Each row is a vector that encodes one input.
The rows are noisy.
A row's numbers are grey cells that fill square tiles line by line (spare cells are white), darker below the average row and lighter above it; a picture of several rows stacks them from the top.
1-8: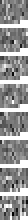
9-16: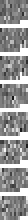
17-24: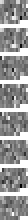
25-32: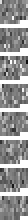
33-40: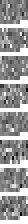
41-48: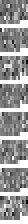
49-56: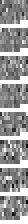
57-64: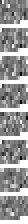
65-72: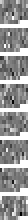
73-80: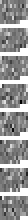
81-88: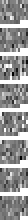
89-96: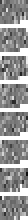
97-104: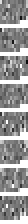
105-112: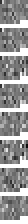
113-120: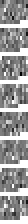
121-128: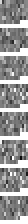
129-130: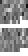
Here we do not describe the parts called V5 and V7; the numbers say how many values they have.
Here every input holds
a value of V7, together with either a point on a 6-point line and a true/false value, or a value of V5.
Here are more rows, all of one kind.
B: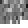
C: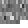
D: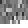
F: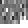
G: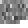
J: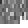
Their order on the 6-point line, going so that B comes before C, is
G, B, C, D, J, F.
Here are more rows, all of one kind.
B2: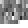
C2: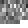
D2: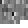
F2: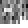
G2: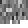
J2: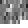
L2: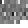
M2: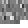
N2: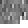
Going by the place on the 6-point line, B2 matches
G2 and L2.
